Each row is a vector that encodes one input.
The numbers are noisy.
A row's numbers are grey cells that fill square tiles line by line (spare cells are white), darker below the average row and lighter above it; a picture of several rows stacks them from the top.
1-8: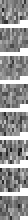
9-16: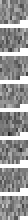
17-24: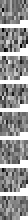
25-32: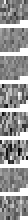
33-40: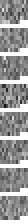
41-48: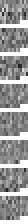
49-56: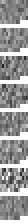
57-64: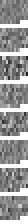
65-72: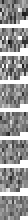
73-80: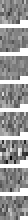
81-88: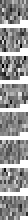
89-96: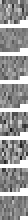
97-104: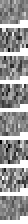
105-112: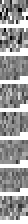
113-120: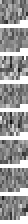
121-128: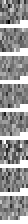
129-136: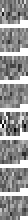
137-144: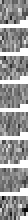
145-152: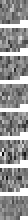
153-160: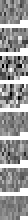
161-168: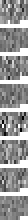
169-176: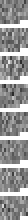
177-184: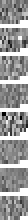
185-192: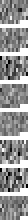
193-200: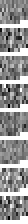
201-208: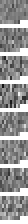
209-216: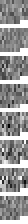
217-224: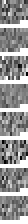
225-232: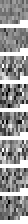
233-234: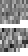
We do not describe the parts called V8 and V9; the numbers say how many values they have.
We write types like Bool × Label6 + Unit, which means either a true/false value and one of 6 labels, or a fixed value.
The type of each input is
Line6 × (Line7 + V9) + V8.
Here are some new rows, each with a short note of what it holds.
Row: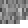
a point on a 6-point line and a value of V9
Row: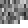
a value of V8
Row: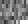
a value of V8
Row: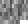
a point on a 6-point line and a value of V9
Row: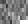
a value of V8
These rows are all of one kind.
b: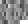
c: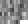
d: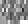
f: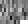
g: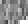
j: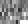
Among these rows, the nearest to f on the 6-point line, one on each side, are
c and d.
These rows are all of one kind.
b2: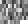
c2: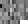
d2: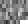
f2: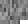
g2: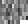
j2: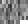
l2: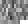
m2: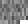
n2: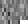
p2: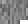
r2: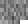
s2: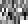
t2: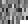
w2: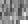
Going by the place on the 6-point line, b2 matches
l2, m2 and r2.
